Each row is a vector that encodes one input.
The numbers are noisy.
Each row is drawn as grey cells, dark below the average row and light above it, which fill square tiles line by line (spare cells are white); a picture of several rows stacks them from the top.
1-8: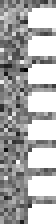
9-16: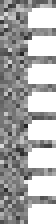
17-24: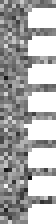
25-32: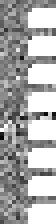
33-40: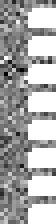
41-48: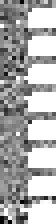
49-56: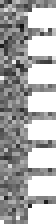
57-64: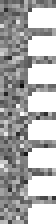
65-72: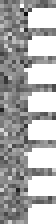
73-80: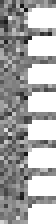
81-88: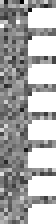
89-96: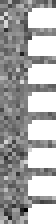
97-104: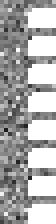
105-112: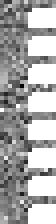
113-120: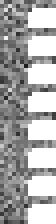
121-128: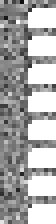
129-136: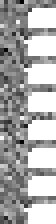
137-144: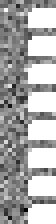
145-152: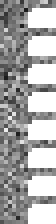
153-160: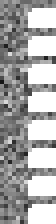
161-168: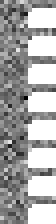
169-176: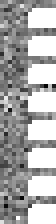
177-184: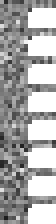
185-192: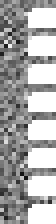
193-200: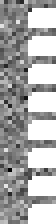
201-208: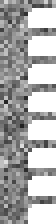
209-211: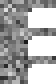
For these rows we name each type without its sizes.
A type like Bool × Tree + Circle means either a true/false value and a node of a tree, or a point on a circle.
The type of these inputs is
Circle × Label × Label.
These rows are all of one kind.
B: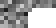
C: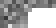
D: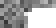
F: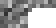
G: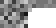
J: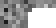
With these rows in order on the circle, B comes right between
G and J.
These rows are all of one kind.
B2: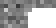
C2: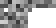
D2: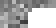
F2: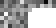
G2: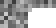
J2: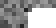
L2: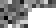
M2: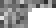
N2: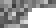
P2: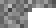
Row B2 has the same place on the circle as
C2 and L2.
